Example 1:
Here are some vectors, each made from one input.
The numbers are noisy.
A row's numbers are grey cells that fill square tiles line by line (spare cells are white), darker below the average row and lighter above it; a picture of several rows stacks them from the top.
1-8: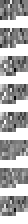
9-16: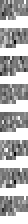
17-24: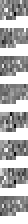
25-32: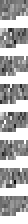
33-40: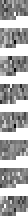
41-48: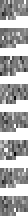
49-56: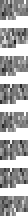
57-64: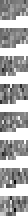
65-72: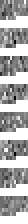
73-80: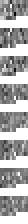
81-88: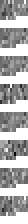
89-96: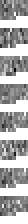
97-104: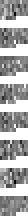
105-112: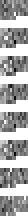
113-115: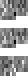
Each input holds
either one of 7 labels, or a point on each of two 6-point lines.
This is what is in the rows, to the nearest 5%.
About 65% of them hold one of 7 labels. The rest hold a point on each of two 6-point lines.
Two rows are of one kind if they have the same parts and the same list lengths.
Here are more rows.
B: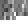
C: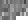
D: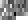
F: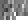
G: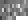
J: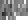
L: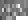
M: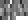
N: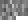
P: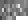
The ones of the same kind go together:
B, C, F, G, J, L, M, N, P
D

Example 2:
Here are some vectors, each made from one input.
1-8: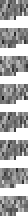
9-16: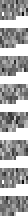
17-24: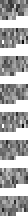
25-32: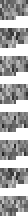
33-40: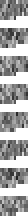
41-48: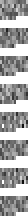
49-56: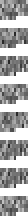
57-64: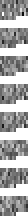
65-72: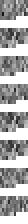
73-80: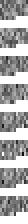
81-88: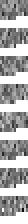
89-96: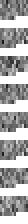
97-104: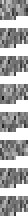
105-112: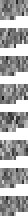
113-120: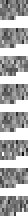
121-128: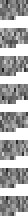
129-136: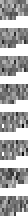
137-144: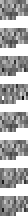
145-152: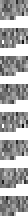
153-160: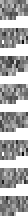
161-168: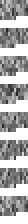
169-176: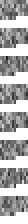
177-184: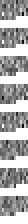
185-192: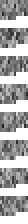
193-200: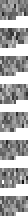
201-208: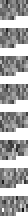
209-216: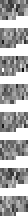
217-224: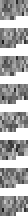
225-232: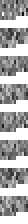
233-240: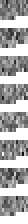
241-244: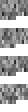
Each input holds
a point on a 5-point line and a true/false value.
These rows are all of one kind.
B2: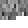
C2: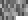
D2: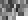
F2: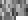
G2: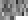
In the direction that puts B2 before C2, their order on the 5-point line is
F2, G2, B2, C2, D2.
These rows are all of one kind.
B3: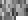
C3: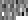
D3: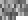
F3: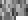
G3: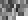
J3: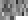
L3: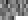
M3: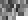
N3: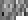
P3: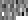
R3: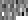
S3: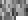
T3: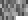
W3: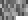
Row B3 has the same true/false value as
D3, F3, N3 and S3.
